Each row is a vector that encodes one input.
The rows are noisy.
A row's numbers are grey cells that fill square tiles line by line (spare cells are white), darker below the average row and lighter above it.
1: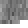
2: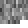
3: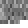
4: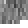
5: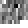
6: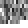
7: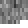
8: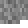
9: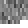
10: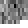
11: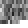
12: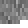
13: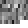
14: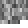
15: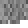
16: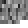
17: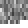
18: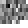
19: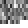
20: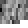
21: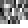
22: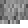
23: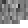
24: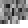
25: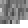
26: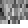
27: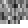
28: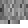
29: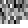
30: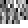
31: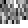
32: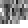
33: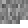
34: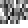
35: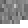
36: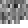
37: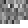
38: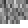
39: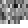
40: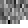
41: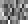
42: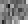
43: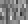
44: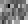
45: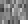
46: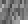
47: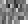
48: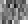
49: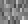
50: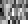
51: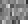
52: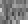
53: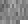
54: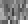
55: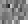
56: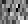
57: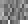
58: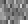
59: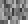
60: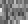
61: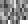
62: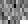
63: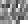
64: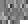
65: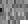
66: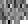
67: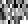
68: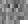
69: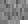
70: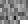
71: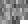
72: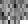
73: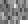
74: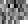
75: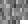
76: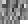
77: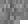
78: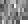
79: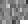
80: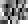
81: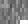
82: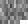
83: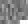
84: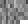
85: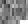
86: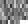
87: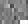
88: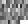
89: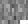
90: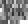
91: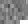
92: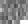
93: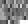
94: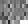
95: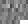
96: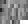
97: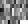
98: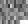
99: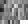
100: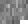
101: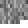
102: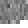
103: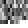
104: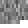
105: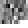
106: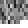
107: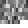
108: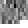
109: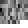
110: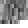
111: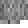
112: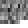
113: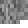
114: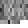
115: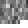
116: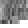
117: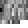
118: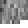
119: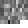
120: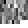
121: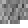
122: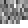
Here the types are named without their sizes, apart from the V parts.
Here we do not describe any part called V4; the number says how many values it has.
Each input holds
a list of items, each a true/false value and a value of V4.
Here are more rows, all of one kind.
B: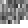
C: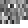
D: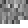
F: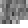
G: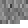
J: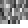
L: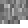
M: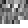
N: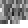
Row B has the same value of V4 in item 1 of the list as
J and M.
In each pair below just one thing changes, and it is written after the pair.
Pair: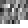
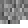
the true/false value in item 1 of the list
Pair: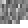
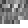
the value of V4 in item 2 of the list
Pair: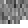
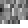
the value of V4 in item 1 of the list
